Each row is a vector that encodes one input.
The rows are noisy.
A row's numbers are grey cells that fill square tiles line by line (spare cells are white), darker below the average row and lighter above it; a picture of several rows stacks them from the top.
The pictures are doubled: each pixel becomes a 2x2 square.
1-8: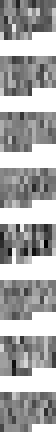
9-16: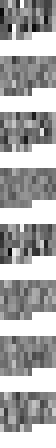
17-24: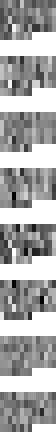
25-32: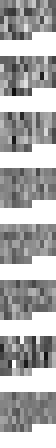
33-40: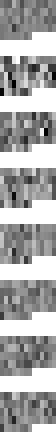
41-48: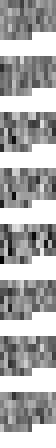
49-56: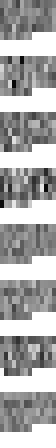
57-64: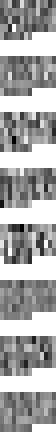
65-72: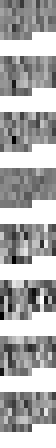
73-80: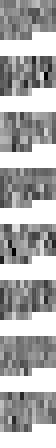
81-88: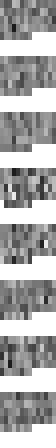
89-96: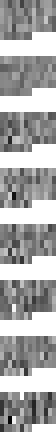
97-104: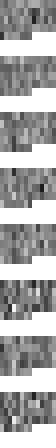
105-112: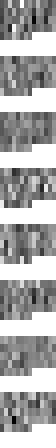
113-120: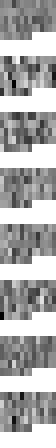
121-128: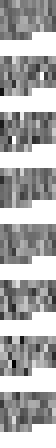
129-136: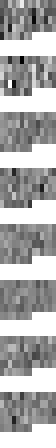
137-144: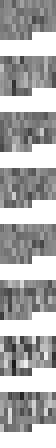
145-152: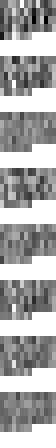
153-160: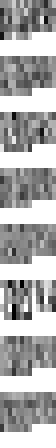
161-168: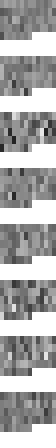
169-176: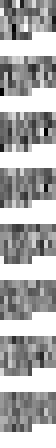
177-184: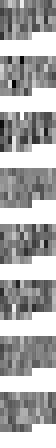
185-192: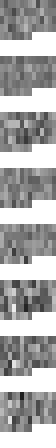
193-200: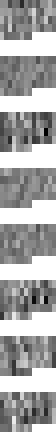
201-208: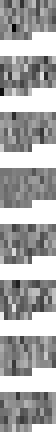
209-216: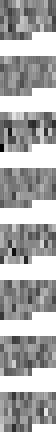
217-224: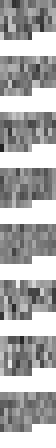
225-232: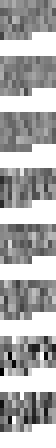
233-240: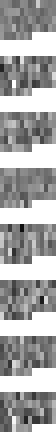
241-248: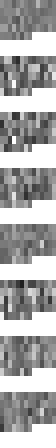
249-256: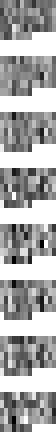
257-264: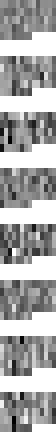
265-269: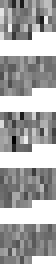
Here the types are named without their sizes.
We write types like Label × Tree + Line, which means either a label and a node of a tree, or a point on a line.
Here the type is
Bool × Label + Line.
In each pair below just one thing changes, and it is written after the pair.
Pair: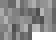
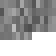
the true/false value
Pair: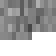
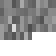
the label
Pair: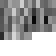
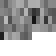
the label
